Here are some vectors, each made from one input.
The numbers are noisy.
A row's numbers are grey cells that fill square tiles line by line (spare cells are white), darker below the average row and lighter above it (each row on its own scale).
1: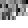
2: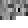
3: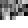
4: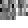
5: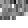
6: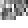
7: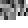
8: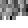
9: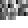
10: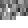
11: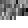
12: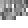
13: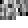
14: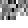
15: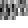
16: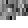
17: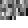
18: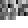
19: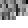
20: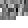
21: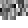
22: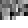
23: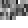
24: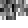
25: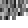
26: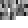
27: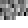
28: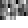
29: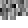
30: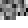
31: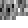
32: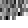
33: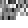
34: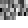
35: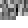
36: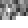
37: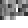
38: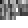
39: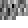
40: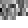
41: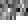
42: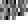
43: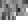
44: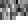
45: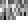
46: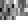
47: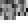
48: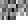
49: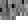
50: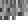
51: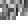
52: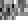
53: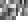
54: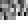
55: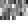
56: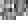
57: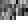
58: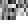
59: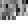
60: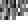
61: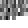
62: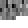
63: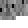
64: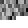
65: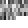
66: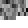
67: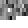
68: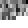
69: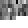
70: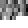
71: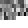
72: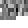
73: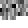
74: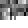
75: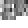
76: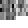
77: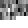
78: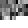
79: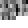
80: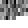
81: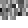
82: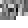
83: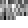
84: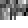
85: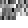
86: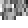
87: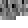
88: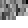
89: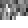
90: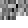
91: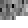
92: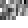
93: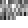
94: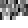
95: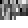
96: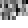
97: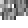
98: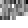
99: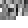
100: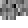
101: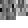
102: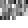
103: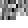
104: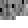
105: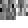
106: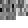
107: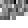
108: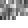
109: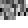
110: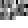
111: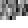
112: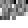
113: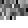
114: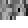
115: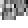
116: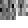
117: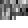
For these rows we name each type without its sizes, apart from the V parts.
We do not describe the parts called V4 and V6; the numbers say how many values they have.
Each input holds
either a point on a line and a value of V4, or a true/false value and a value of V6.
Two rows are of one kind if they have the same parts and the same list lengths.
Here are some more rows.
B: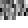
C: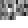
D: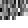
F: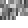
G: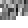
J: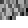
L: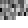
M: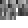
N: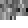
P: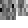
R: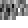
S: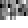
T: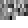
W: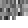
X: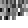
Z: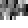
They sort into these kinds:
B, D, F, G, L, P, R, W, X
C, J, M, N, S, T, Z

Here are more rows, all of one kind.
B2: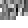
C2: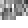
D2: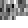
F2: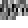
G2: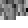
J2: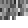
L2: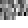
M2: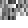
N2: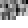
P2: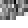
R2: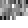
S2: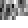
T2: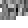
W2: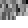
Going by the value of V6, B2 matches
D2, F2, S2 and T2.
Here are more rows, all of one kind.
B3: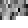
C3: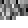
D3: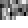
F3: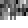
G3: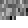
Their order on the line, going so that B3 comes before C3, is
G3, B3, C3, D3, F3.
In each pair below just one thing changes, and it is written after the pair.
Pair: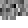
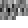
the value of V6
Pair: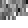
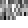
the value of V6
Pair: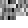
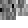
the true/false value
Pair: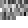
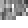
the value of V6
